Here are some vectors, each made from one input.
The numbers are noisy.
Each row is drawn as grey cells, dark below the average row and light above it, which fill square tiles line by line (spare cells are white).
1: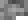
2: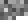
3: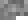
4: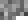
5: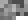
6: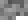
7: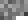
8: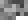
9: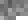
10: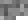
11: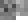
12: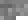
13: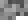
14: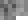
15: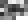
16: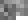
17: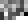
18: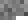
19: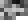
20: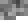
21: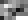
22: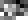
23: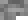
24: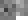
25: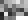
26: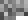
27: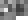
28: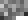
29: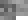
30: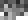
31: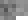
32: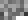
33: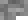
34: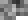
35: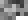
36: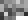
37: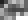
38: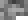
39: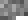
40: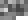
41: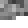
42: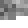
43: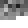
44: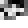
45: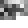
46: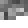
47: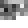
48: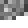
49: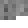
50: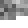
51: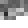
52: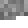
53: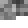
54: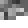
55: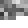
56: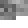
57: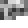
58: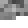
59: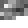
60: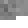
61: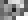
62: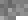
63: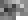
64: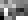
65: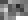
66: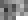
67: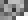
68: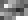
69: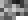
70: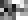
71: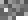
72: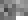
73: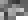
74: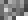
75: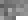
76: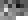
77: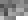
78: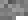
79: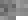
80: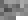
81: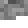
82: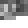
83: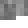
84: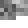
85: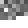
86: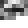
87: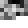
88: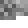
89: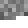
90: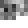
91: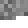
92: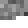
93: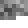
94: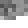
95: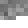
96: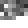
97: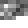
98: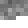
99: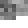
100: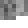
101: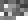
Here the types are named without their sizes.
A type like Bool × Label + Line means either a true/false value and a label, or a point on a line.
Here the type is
Line + Tree.
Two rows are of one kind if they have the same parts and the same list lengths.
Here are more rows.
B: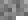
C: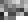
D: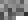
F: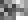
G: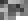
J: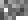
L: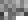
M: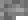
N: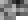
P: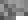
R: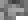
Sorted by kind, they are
B, C, D, F, L, M, N, P, R
G, J

